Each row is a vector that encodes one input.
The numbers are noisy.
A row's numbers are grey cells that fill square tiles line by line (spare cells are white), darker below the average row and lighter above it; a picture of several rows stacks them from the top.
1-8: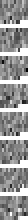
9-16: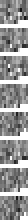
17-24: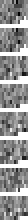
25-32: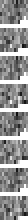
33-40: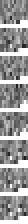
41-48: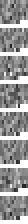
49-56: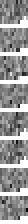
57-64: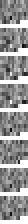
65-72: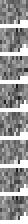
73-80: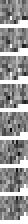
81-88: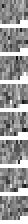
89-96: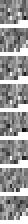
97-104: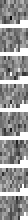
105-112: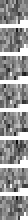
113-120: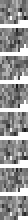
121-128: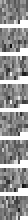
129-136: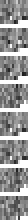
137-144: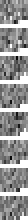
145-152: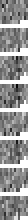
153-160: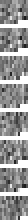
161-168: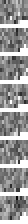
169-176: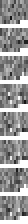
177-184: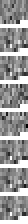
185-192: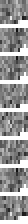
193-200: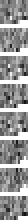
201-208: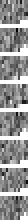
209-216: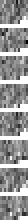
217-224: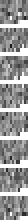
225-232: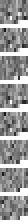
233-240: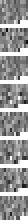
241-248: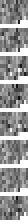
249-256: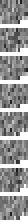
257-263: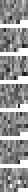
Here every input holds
a point on each of three 7-point lines, together with either a fixed value, or three true/false values.
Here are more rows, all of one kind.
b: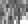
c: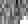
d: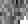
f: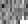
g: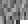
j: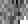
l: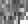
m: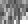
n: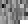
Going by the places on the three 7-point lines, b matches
f and m.
